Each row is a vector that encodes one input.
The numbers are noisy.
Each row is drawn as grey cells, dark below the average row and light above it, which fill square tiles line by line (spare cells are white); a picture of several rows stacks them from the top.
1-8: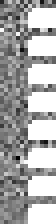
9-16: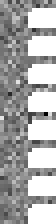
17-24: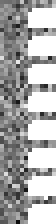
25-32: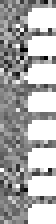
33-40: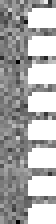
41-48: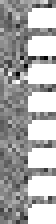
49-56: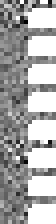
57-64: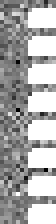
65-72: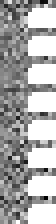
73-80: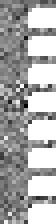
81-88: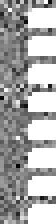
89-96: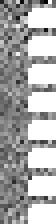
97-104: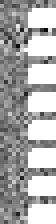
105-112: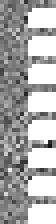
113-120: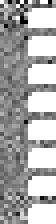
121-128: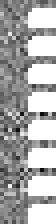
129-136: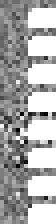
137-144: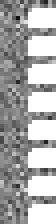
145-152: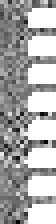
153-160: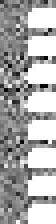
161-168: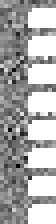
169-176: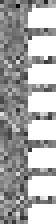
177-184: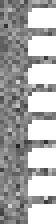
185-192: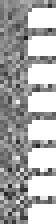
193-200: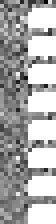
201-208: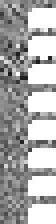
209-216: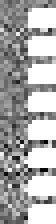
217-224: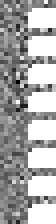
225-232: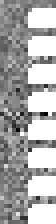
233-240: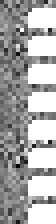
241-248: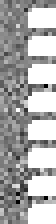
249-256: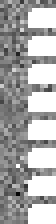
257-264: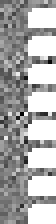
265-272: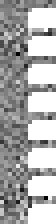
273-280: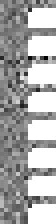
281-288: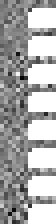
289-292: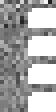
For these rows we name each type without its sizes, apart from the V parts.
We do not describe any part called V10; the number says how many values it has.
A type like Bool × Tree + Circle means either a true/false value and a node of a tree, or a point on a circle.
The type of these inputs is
List(Line) + Tree × V10.
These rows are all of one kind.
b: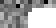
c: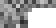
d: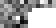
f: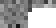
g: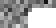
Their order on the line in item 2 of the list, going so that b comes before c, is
g, b, d, c, f.
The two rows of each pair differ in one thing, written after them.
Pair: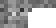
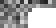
the value of V10
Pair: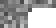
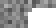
the value of V10
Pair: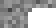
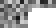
the value of V10
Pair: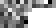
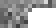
the node of the tree
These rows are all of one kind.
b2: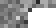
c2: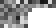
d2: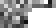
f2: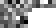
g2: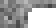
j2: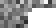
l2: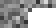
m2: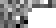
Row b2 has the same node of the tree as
f2 and m2.
